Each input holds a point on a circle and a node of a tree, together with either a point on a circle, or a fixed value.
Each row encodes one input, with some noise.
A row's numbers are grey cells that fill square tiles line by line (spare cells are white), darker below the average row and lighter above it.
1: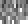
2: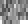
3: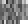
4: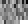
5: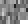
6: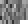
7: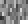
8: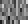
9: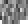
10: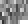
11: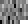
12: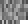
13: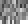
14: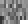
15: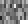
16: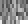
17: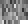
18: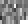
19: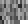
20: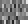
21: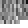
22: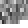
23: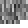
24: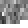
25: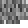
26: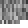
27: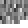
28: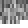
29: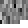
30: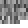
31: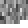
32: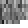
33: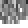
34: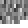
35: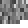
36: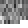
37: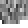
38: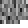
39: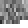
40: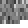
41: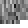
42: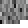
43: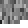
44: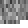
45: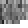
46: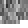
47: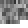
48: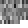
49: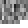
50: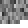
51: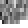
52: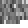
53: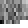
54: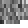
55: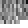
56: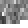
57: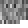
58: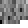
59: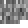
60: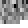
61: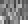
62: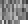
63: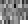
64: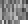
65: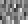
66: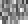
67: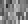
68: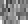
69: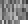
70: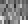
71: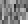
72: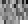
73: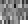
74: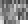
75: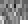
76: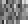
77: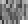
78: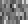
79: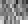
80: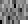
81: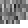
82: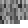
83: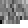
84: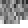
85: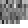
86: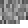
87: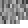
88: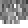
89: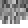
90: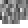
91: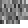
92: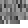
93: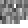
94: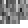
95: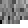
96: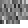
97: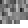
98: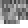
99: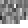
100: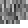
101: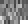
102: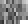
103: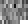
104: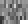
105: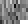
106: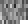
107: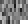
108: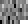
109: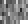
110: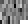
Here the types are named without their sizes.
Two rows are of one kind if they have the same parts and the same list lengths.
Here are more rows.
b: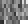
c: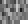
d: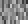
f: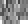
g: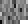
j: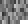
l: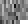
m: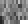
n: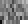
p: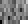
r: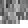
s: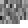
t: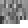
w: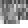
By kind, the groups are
b, c, f, j, r, s, w
d, g, l, m, n, p, t

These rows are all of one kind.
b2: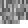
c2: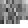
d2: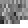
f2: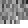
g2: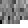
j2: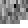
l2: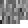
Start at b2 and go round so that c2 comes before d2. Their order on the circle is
b2, l2, g2, c2, d2, j2, f2.
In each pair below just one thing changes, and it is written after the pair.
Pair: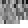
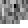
the place on the circle
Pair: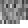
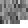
the place on the circle
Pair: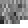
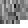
the node of the tree
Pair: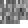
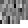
the node of the tree
